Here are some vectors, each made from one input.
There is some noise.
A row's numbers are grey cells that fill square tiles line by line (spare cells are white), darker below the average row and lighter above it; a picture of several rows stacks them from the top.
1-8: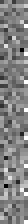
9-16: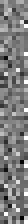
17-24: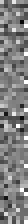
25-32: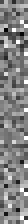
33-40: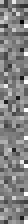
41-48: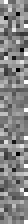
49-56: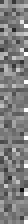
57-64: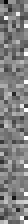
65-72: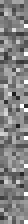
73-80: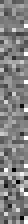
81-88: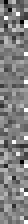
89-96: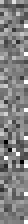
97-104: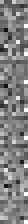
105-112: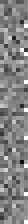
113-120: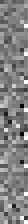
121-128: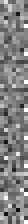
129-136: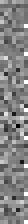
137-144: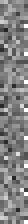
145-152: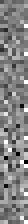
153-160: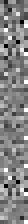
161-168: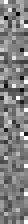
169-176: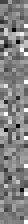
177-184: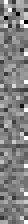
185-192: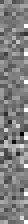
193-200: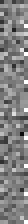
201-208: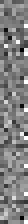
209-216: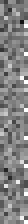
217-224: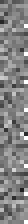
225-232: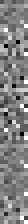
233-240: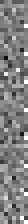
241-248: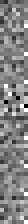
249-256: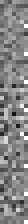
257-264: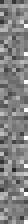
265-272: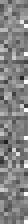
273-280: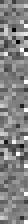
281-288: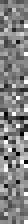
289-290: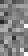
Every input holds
a point on an 11-point circle and a true/false value.
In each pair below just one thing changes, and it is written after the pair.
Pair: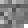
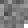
the true/false value
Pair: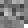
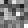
the place on the 11-point circle
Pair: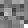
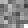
the place on the 11-point circle
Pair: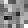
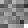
the place on the 11-point circle
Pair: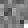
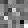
the place on the 11-point circle
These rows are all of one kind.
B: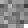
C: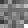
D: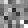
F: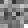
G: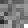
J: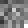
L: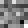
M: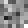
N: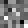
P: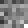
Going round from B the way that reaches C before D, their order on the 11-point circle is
B, M, J, P, G, C, D, F, L, N.
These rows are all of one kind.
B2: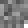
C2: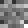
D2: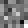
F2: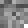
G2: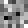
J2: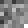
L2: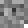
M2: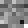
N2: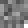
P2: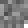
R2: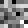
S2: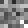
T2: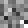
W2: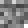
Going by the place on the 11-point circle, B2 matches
N2, P2 and W2.
